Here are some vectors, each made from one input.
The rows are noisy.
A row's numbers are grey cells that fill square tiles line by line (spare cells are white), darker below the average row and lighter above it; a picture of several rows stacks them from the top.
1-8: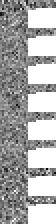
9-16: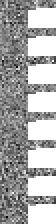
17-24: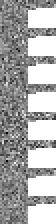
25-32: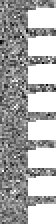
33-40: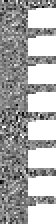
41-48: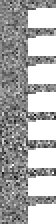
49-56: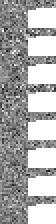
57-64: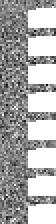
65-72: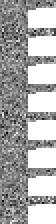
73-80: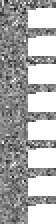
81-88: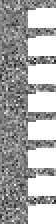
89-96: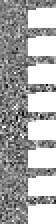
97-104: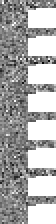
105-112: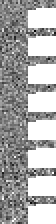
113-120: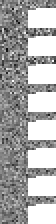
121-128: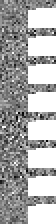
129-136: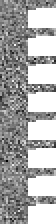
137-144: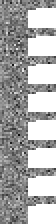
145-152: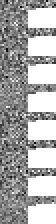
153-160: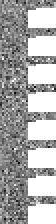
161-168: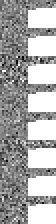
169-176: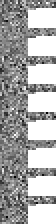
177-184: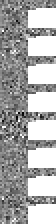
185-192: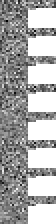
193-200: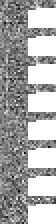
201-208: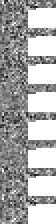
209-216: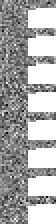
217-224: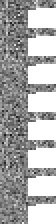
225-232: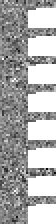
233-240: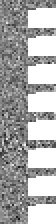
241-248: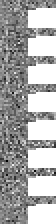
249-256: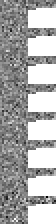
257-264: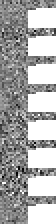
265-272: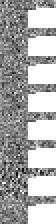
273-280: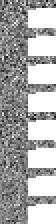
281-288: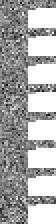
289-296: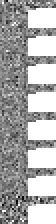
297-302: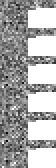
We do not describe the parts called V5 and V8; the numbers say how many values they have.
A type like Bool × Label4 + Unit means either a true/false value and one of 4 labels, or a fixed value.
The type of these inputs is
Line7 × V5 × V8 + List3(Line6).
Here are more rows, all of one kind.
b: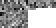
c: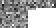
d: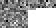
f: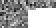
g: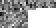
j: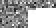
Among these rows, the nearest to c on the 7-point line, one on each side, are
d and f.
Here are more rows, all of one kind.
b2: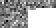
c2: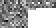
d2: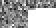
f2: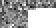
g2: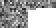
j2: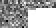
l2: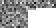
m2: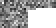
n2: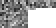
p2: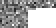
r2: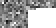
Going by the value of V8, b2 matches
g2 and m2.
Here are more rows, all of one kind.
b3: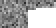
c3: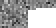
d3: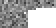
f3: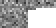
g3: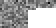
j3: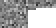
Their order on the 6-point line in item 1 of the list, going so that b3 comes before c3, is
d3, f3, b3, j3, c3, g3.
